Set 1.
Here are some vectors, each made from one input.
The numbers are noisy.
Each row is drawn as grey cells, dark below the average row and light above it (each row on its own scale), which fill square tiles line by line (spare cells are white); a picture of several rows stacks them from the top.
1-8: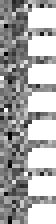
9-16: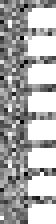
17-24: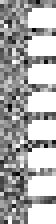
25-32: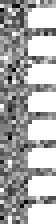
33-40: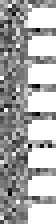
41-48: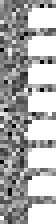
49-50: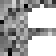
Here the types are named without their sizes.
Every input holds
a point on a line, together with either a fixed value, or a node of a tree.
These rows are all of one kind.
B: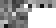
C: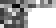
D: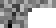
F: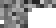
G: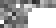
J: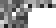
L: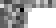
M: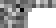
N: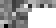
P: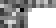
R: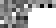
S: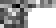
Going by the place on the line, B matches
J, N and R.
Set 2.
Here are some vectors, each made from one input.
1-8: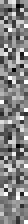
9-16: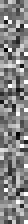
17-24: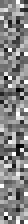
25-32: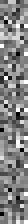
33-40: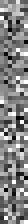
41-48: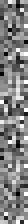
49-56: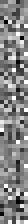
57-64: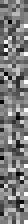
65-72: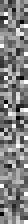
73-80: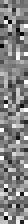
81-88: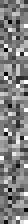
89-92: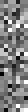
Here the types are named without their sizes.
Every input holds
a list of points on a line.
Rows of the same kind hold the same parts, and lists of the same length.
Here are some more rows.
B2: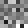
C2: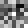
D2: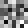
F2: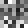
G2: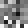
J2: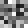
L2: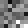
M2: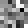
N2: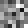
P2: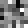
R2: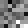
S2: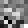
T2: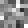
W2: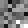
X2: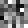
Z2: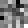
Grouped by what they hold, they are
B2, C2, D2, F2, G2, J2, P2, X2, Z2
L2, R2, W2
M2, N2, S2, T2

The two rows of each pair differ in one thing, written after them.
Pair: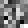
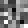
the place on the line in item 2 of the list
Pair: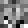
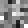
the place on the line in item 1 of the list
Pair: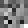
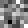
the place on the line in item 1 of the list
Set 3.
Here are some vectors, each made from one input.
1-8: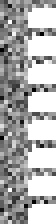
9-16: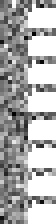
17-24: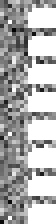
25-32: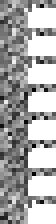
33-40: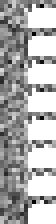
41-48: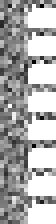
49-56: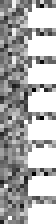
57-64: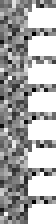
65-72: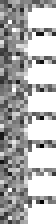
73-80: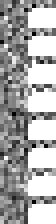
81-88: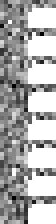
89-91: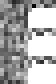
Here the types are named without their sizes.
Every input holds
either a point on a line, or a node of a tree.
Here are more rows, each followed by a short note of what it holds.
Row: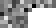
a point on a line
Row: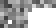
a node of a tree
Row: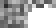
a node of a tree
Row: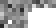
a node of a tree
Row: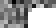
a point on a line
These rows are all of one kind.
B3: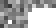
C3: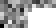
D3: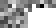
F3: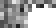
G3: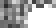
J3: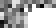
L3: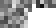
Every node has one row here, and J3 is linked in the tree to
C3, D3 and F3.
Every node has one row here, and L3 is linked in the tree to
D3.
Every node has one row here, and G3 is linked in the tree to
F3.
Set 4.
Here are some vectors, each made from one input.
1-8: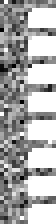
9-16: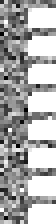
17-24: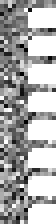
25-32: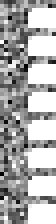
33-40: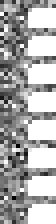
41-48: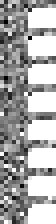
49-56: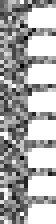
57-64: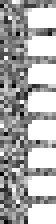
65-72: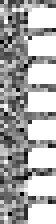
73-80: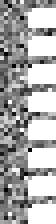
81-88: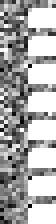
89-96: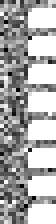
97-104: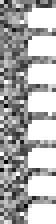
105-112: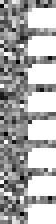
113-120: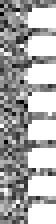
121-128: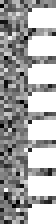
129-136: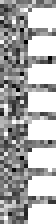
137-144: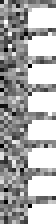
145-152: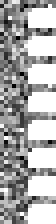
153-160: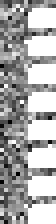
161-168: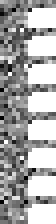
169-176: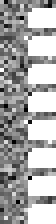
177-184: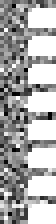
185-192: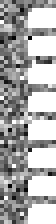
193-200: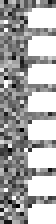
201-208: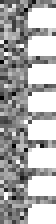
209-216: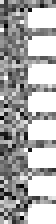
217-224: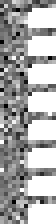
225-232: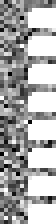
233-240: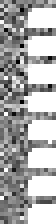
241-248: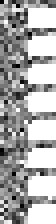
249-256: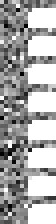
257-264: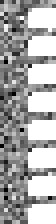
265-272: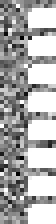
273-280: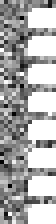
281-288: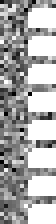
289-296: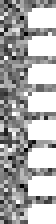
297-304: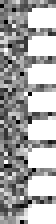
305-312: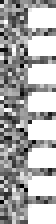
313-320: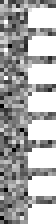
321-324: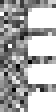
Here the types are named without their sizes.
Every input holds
a list of points on a circle.
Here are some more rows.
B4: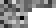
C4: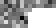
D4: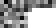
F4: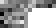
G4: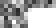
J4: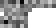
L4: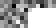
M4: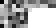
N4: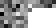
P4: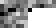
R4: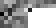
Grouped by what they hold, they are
B4, C4, D4, F4, G4, N4, P4, R4
J4, M4
L4

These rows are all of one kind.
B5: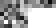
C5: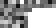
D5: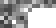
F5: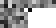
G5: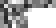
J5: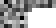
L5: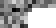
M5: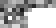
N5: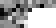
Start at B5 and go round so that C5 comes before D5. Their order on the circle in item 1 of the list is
B5, C5, J5, L5, G5, M5, F5, N5, D5.
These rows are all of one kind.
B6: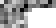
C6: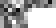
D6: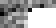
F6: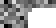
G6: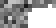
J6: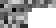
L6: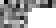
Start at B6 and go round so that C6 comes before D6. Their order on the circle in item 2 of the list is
B6, C6, F6, G6, J6, D6, L6.
